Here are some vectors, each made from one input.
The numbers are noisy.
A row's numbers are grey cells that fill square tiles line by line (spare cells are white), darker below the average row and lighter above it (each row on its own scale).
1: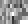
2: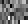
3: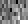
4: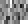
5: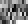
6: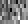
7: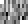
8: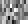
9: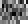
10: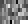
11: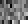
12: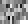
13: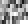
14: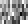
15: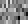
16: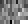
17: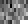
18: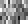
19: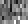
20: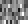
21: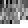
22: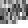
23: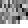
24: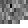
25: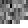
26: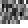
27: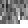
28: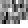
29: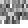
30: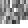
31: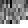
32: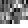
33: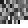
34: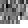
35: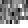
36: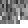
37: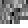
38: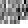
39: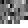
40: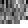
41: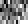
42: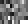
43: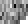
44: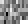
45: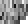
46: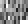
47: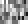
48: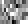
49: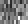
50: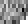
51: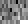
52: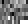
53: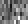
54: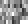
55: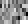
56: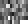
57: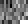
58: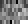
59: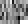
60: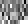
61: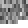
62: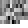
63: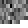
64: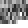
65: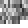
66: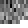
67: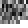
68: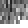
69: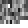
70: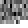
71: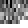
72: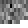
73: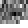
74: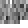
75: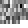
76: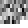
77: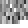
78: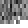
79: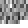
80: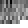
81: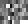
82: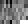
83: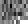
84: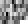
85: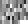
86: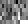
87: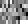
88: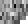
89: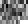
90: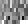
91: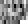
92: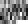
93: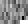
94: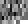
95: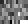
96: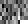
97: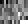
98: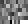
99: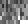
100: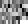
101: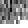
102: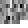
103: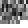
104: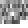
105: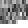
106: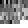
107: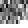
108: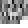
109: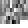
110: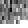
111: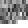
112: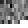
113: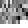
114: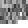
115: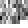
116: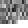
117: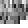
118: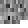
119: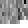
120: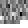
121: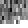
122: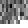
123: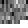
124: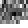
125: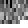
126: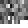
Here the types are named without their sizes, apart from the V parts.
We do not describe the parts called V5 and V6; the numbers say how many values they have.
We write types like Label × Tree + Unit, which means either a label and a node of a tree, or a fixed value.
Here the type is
List(Line) + V5 × V6.
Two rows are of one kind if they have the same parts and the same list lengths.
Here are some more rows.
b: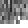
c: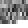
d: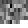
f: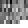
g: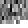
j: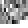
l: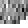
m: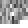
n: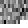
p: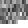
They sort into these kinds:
b, g
c, p
d, f
j, l, m, n

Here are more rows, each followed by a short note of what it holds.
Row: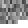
the empty list
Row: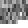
the empty list
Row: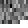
a list of two items
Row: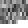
the empty list
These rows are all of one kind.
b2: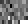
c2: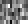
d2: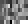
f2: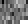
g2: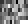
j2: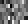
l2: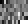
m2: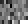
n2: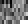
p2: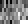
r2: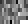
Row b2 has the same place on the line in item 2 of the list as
d2, m2, p2 and r2.
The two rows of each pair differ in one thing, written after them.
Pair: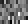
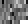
the place on the line in item 1 of the list
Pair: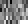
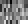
the place on the line in item 1 of the list
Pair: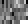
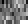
the place on the line in item 2 of the list
